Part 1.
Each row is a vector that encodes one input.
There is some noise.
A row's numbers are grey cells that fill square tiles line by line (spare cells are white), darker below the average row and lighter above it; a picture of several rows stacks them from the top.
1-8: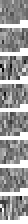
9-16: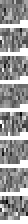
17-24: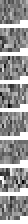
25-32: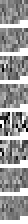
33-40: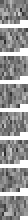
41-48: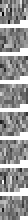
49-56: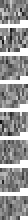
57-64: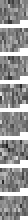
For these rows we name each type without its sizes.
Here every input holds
a point on a line.
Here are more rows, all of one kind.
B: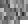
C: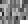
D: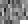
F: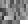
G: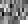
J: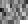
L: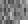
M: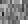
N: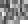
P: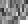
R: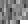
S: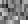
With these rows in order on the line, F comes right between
J and L.
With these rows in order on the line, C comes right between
B and M.
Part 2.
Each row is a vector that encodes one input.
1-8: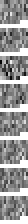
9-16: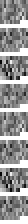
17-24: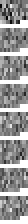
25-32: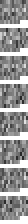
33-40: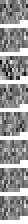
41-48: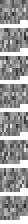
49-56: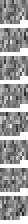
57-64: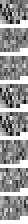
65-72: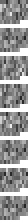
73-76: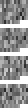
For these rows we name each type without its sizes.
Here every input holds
either a fixed value, or three true/false values.
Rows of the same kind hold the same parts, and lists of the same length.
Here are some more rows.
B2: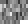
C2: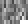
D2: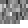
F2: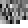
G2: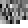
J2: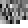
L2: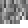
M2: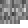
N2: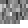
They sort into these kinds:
B2, C2, D2, L2, M2, N2
F2, G2, J2

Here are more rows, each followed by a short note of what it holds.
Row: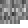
three true/false values
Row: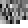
a fixed value
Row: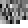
a fixed value
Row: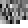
a fixed value
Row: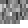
three true/false values
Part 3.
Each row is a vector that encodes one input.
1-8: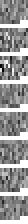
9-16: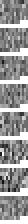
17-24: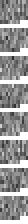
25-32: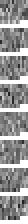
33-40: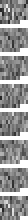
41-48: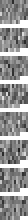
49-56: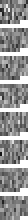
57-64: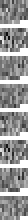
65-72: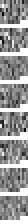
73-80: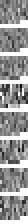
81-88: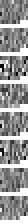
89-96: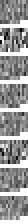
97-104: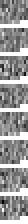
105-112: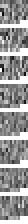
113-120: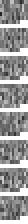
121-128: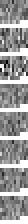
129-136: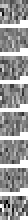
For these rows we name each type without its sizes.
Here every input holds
four true/false values.
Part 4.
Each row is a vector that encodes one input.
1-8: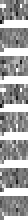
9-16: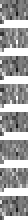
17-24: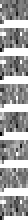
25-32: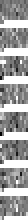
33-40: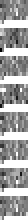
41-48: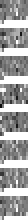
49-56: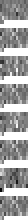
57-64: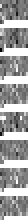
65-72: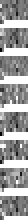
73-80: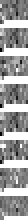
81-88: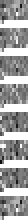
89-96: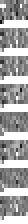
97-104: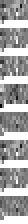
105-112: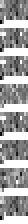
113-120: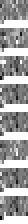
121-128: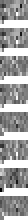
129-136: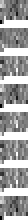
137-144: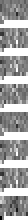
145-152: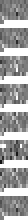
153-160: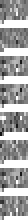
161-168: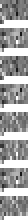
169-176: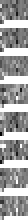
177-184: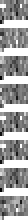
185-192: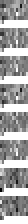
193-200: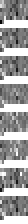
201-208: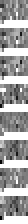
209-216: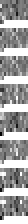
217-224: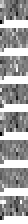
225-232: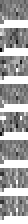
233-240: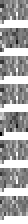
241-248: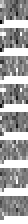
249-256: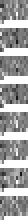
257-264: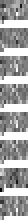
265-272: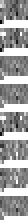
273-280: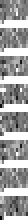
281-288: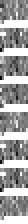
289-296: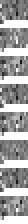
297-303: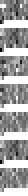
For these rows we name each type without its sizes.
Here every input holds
a point on a line.
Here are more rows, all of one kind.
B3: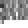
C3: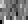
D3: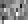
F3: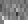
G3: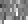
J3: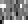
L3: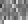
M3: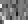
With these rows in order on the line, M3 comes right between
C3 and F3.
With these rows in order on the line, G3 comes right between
B3 and L3.
